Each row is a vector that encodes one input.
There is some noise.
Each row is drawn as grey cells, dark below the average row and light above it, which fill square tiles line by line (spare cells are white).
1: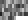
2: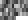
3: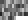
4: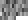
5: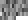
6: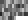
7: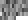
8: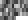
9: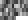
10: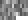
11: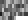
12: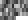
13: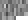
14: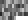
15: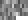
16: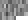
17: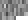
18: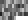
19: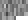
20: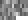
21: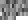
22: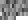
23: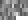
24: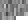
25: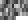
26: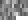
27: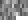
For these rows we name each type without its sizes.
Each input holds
a point on a line.
